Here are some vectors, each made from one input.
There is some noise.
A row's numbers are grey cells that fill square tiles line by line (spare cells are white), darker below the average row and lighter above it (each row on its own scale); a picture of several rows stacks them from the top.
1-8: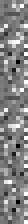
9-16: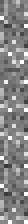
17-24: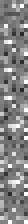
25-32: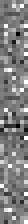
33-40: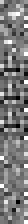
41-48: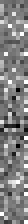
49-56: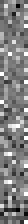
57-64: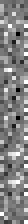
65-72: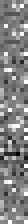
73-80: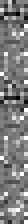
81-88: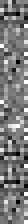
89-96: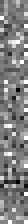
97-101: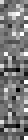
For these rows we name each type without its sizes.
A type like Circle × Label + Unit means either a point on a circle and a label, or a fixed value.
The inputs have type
Label.
